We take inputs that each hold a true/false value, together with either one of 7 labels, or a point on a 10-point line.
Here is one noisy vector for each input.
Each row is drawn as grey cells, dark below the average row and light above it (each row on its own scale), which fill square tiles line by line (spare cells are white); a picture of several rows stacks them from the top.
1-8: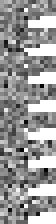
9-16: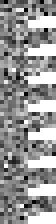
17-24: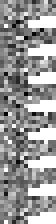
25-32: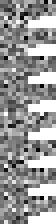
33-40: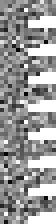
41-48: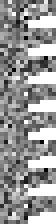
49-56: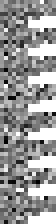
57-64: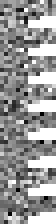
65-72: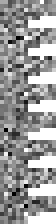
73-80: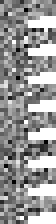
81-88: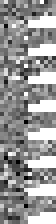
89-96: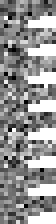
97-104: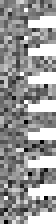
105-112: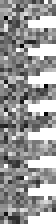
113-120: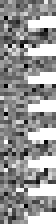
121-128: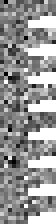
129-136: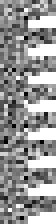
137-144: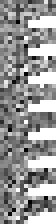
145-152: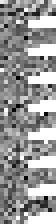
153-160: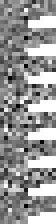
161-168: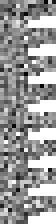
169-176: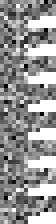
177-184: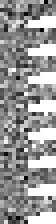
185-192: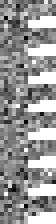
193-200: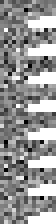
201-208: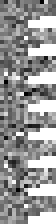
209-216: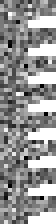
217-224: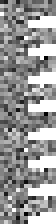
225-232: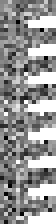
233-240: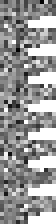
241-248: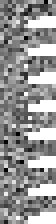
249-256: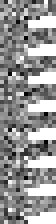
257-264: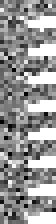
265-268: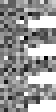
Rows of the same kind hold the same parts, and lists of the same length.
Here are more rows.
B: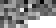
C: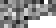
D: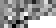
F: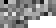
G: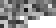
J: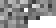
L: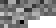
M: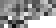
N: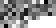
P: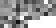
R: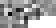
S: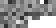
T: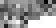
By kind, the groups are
B, C, F, J, L, T
D, G, M, N, P, R, S

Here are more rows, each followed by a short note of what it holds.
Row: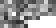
a point on a 10-point line and a true/false value
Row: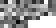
one of 7 labels and a true/false value
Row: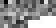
one of 7 labels and a true/false value
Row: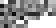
a point on a 10-point line and a true/false value
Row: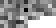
a point on a 10-point line and a true/false value
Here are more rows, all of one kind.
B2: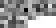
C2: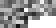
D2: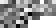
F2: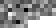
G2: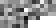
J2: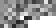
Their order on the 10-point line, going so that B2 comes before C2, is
G2, J2, B2, D2, C2, F2.
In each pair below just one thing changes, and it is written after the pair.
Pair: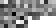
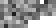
the place on the 10-point line
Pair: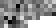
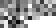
the place on the 10-point line
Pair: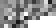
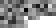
the place on the 10-point line
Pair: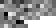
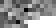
the place on the 10-point line
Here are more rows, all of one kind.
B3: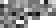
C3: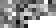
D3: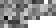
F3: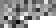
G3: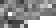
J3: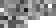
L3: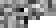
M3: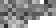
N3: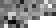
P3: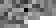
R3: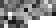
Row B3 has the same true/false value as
L3 and M3.
